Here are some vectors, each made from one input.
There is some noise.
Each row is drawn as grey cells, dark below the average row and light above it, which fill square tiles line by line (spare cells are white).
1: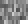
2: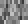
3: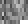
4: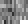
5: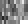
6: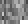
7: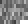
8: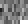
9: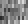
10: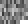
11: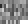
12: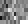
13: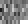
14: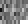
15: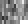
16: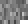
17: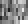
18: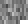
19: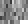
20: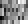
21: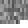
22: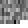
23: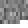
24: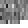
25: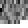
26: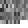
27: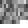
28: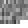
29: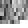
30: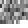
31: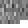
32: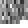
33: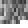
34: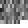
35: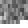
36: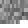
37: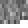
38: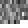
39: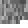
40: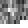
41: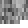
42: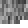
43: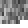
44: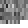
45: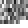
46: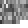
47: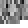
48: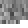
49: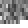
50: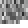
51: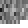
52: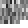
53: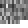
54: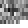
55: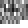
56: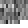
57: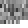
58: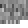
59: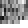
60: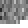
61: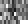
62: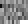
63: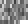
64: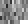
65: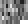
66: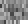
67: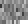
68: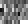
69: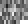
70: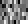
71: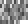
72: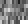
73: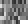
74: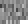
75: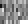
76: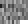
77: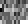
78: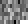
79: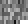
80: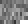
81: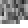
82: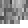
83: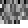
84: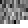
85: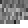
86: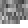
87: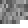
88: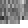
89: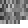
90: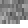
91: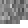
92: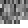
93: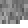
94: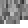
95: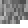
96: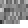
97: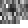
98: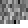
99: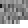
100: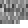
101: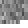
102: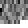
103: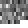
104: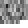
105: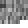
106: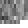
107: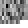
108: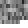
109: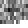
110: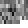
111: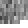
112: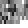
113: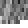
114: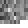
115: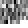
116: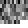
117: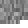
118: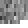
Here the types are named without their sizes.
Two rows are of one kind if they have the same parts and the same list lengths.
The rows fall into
2 kinds.
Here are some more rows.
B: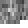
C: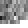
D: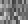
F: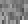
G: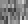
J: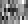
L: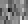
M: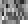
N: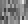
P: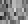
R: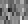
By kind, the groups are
B, D, F, M
C, G, J, L, N, P, R

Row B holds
a point on a line.
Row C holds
a label.
